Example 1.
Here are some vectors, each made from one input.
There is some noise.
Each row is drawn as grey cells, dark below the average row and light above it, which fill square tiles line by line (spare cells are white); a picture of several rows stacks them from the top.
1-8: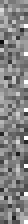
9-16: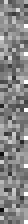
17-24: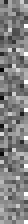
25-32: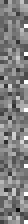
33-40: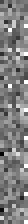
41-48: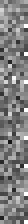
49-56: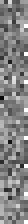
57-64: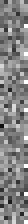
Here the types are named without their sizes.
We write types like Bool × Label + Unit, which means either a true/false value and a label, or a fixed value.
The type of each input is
Circle.
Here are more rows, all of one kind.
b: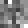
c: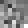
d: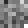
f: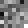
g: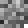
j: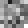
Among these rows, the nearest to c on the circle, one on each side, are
f and j.
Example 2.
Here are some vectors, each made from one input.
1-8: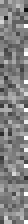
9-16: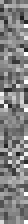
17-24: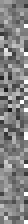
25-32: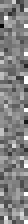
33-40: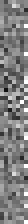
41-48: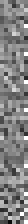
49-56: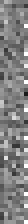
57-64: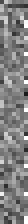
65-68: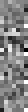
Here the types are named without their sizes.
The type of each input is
Bool × Bool × Bool + Unit.
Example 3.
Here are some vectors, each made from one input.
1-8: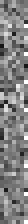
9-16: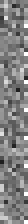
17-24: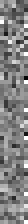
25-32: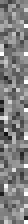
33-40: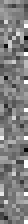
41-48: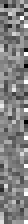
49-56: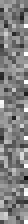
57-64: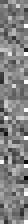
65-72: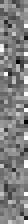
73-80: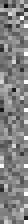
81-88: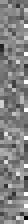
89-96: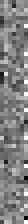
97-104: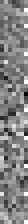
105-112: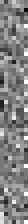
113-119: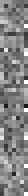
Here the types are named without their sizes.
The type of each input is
Bool × Bool × Bool × Bool × Bool + Unit.
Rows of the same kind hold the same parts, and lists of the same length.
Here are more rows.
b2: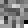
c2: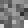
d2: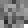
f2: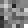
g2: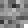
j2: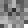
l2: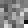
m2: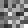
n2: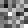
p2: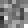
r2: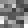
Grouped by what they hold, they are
b2, c2, d2, f2, g2, j2, l2, p2, r2
m2, n2

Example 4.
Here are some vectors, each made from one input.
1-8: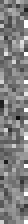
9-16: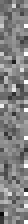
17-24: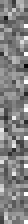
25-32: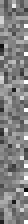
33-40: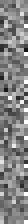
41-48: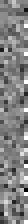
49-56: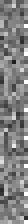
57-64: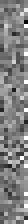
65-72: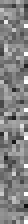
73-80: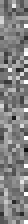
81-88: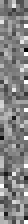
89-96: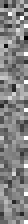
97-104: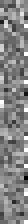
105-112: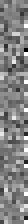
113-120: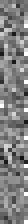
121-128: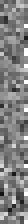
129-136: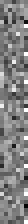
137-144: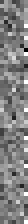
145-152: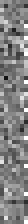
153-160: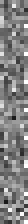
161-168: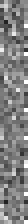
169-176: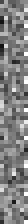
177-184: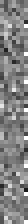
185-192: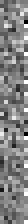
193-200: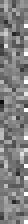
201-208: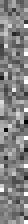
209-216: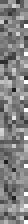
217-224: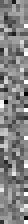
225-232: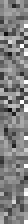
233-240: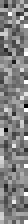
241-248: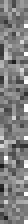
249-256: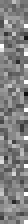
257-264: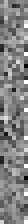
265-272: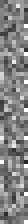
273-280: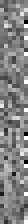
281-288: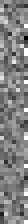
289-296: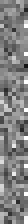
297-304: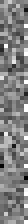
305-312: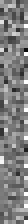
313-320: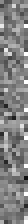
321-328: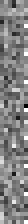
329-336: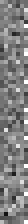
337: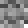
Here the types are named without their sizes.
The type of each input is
Bool × Bool × Bool × Bool × Bool + Unit.
